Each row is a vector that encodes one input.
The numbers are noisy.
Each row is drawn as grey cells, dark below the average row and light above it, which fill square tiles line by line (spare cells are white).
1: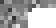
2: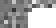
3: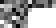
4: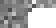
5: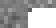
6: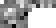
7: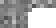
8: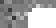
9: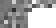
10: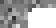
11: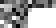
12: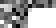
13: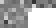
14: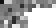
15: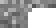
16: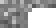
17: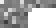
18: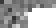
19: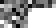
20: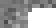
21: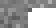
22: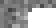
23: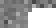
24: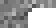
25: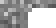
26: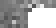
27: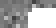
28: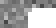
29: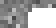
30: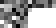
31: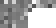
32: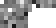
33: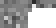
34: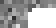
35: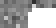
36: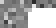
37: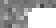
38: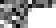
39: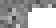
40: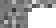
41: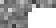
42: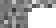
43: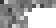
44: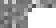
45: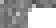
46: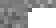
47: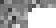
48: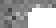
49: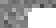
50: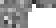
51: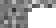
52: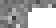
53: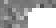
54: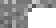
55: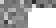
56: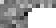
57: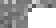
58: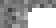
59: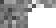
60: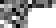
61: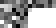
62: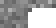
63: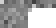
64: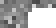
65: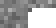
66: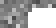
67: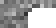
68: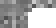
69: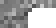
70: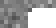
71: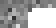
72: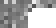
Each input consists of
either a fixed value, or one of 7 labels and a true/false value.
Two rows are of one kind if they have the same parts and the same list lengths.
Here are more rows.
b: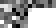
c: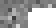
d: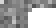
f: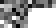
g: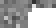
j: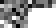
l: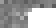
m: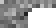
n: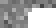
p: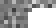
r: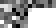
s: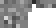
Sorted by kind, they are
b, f, j, r
c, d, g, l, m, n, p, s

